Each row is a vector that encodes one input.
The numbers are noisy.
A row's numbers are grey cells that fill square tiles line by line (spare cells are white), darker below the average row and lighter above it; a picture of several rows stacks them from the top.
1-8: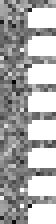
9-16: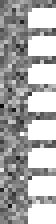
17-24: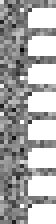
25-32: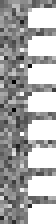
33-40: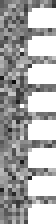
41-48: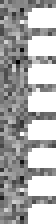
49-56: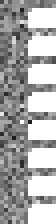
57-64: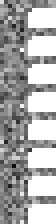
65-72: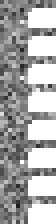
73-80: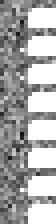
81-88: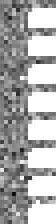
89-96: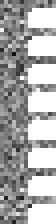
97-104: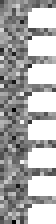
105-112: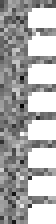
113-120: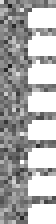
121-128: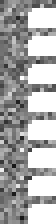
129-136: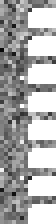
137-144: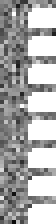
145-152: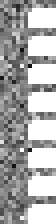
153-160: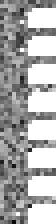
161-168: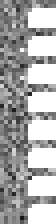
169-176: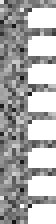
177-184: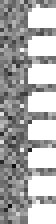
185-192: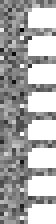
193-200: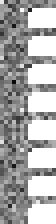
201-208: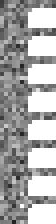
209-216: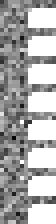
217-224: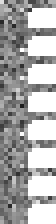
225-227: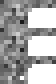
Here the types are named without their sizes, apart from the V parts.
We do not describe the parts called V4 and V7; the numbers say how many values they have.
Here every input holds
a point on a line and a value of V4, together with either a point on a line and a value of V7, or a node of a tree.
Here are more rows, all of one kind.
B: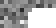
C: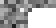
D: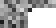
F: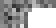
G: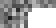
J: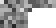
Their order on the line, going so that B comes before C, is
D, B, J, C, F, G.
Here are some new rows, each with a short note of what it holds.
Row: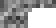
a point on a line, a node of a tree and a value of V4
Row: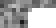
a point on each of two lines, a value of V4 and a value of V7
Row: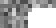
a point on each of two lines, a value of V4 and a value of V7
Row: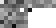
a point on each of two lines, a value of V4 and a value of V7
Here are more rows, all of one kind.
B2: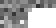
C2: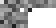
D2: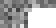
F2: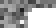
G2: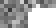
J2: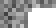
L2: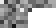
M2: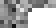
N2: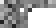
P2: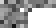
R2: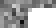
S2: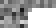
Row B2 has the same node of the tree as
D2, M2 and P2.
